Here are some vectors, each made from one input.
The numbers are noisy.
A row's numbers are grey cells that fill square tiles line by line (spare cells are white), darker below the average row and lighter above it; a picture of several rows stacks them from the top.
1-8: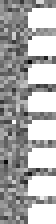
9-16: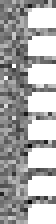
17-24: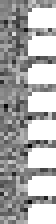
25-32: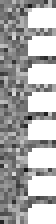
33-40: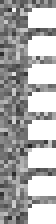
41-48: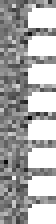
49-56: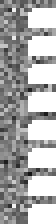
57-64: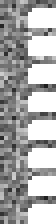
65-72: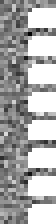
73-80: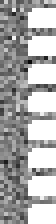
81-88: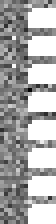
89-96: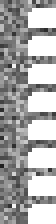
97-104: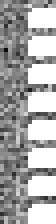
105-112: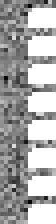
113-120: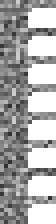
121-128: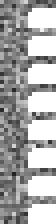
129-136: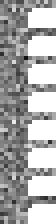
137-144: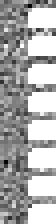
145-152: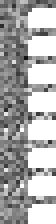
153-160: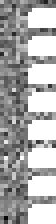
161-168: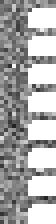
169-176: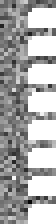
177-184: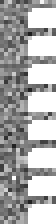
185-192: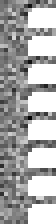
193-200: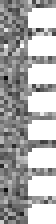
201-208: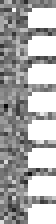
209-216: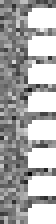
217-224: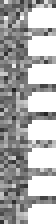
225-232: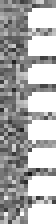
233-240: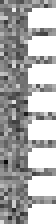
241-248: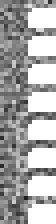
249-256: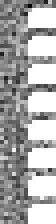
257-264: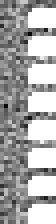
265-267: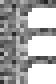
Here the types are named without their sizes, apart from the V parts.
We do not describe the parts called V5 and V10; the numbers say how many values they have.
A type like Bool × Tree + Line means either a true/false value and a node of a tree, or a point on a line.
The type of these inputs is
List(Line) + V5 × V10.
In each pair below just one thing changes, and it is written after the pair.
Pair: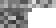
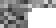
the value of V5
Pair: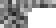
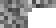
the value of V5
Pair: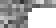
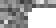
the value of V5
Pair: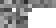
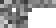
the value of V5
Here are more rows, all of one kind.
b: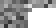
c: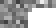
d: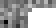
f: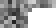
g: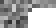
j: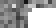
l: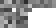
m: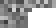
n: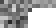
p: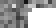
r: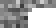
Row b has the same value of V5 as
g, j, l and p.
